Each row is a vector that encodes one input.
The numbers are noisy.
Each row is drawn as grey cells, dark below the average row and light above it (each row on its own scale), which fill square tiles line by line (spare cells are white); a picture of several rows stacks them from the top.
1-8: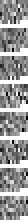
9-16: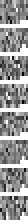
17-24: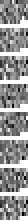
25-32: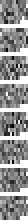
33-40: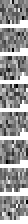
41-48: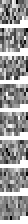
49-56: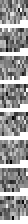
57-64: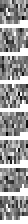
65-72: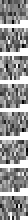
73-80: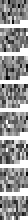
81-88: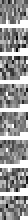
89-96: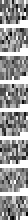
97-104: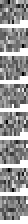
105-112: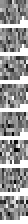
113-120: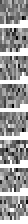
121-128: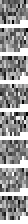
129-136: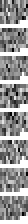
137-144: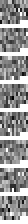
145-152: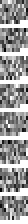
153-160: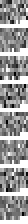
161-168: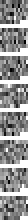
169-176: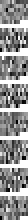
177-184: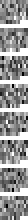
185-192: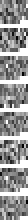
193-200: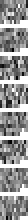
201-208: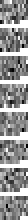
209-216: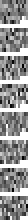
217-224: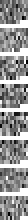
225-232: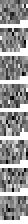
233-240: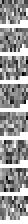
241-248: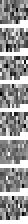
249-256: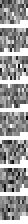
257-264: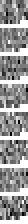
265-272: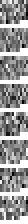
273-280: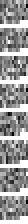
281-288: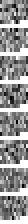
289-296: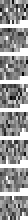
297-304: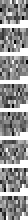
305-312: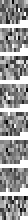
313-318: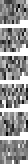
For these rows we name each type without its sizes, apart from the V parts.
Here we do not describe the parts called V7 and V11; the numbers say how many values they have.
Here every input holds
a value of V7, together with either a point on a circle and a value of V11, or four true/false values.
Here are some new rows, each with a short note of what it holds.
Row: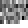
four true/false values and a value of V7
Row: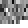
four true/false values and a value of V7
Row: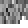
a point on a circle, a value of V7 and a value of V11
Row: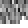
a point on a circle, a value of V7 and a value of V11
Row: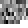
a point on a circle, a value of V7 and a value of V11
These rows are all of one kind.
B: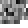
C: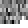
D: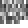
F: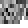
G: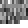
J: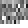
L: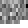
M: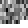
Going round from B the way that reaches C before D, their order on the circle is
B, M, C, L, G, D, F, J.
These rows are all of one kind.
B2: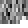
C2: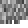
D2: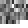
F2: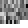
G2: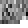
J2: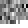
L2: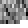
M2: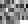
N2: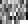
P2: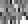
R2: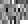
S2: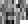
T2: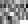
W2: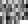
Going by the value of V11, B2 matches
D2, F2, J2 and W2.
